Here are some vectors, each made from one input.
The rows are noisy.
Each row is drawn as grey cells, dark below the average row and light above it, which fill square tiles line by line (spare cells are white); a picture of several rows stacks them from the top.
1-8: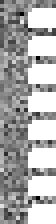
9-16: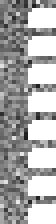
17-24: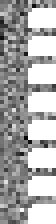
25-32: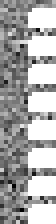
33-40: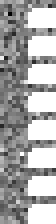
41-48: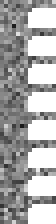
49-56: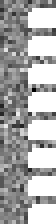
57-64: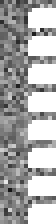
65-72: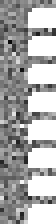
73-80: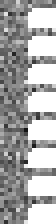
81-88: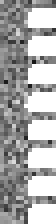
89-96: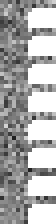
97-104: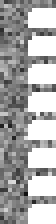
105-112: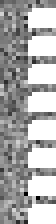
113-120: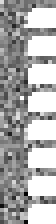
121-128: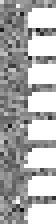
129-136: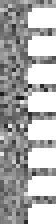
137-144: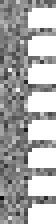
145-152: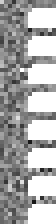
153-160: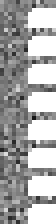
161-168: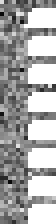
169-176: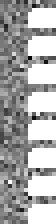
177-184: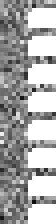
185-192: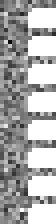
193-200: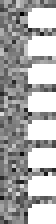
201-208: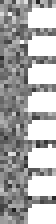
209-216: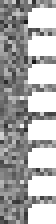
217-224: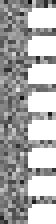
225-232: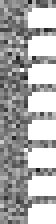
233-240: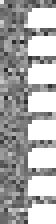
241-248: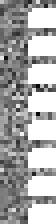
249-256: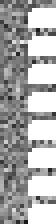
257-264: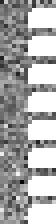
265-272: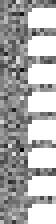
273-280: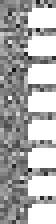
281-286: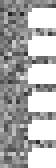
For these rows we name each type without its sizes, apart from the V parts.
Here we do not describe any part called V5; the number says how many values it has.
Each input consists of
a true/false value, together with either a point on a line, or a list of values of V5.
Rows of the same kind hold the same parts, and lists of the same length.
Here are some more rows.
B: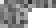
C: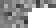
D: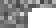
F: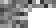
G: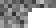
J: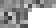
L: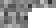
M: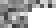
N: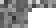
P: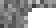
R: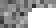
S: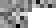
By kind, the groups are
B, F
C, S
D, N, P, R
G, J, L, M

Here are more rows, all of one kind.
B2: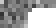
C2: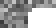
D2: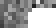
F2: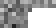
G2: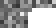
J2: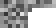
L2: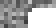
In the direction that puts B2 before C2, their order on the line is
J2, B2, F2, D2, G2, L2, C2.
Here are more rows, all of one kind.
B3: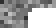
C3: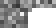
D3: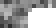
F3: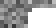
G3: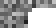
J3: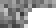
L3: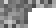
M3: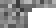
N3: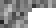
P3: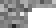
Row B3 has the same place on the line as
F3, G3, J3 and L3.
